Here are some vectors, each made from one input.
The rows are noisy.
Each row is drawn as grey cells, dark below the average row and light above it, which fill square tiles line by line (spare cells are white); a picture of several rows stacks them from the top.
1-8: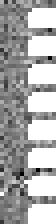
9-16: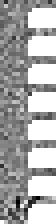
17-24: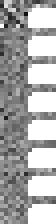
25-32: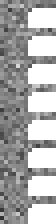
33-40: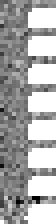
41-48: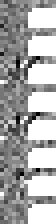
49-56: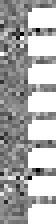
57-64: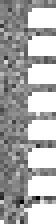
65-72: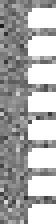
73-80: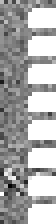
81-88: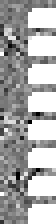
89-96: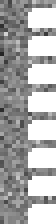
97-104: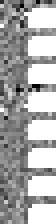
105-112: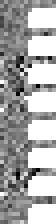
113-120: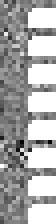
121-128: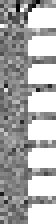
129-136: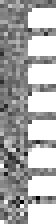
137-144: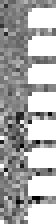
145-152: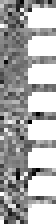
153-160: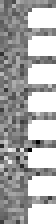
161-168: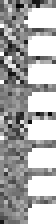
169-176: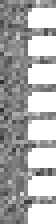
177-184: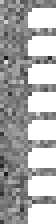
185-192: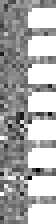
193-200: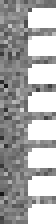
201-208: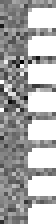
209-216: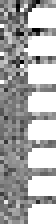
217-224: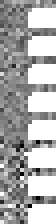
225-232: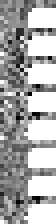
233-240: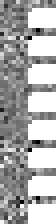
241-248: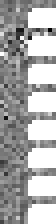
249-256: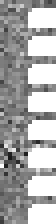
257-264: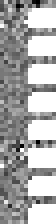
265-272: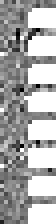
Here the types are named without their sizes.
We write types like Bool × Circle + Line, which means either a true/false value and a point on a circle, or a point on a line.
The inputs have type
Label + Line × Line × Line.
